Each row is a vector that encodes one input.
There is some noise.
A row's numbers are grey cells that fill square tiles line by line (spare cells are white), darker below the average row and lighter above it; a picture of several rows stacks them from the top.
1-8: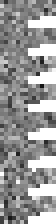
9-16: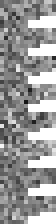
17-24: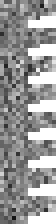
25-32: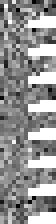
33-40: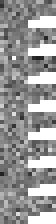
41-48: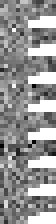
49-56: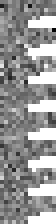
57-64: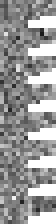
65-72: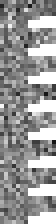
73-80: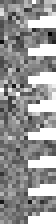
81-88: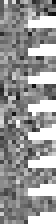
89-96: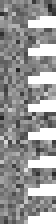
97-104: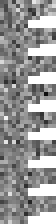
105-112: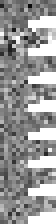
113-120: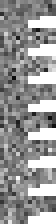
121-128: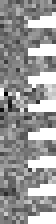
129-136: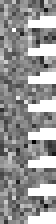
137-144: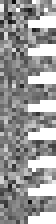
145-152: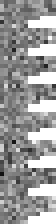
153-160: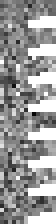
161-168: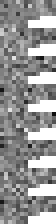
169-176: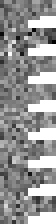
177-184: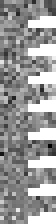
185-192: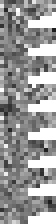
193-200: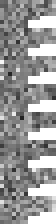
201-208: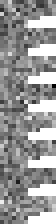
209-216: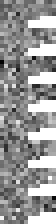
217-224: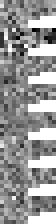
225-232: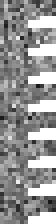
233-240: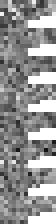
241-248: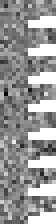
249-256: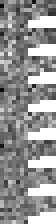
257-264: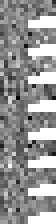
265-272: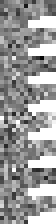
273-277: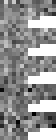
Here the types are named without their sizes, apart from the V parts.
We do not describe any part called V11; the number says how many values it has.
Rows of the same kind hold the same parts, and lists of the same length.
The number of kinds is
4.
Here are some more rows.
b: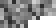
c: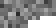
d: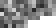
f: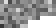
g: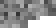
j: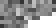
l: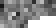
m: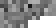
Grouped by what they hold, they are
b, c, m
d
f, j
g, l

